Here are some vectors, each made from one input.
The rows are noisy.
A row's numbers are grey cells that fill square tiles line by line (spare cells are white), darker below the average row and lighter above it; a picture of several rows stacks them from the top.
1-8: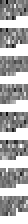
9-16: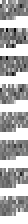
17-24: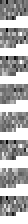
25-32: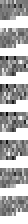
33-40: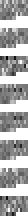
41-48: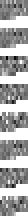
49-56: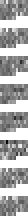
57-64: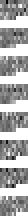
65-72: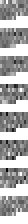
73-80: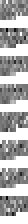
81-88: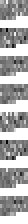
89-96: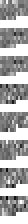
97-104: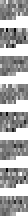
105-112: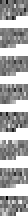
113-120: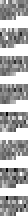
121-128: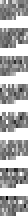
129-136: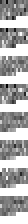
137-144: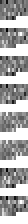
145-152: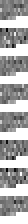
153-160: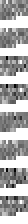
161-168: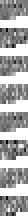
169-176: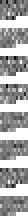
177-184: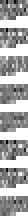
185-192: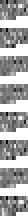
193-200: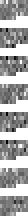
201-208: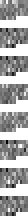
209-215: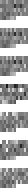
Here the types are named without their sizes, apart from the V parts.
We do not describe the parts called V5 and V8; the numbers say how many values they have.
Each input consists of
either a fixed value, or a node of a tree and a value of V5, or a true/false value and a value of V8.
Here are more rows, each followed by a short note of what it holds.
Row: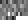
a true/false value and a value of V8
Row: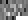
a true/false value and a value of V8
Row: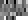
a fixed value
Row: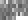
a node of a tree and a value of V5
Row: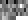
a true/false value and a value of V8
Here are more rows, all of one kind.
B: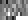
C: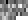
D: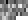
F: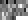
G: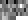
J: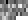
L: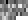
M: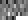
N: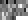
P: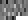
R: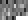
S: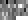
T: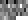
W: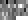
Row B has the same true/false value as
M, P and R.
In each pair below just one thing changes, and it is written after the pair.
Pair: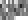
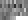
the value of V5
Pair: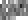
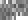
the value of V5
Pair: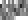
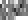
the node of the tree
